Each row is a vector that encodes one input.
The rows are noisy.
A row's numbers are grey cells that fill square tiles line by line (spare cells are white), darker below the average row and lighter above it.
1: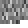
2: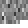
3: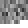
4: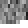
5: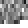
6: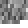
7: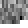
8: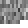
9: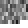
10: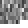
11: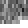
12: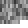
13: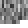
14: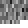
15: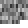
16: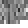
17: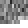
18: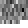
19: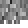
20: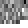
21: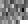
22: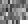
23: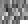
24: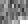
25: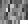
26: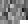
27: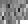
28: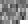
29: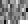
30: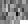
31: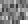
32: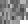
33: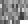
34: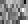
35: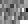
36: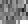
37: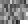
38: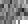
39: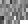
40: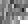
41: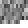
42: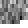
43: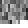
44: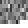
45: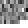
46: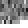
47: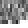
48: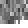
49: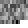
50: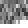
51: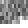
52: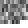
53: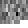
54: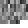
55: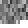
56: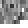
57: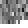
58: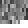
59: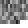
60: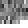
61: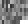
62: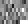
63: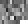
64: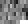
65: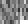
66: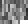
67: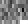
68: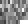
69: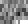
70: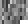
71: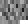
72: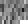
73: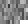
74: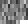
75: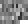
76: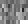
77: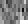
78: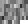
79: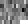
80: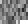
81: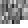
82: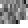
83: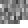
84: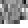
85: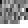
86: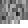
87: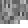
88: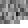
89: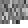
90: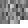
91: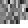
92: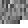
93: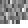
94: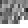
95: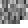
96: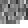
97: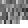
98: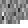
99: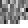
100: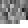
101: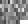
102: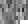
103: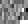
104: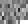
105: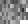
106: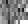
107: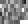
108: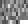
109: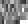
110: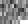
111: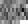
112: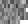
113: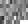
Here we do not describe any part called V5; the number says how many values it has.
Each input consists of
one of 6 labels and a point on a 6-point line, together with either a point on a 6-point line, or a value of V5.
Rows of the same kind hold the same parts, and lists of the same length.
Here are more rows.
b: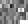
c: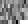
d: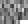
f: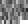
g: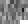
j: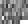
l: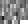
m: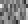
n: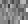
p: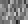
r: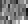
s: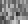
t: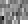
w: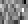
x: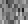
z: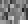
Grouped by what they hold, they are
b, c, d, j, m, p, w
f, g, l, n, r, s, t, x, z

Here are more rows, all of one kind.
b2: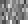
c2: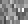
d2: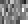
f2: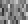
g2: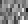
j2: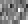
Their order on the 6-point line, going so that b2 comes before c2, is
f2, b2, j2, g2, d2, c2.
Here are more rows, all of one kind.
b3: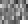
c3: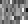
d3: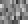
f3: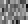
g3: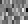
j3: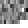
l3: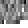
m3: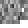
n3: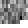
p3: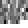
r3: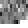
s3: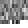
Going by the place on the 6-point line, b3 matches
f3 and l3.
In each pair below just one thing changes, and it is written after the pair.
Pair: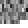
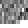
the label
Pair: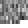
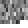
the value of V5
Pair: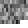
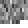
the label
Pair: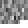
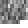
the label
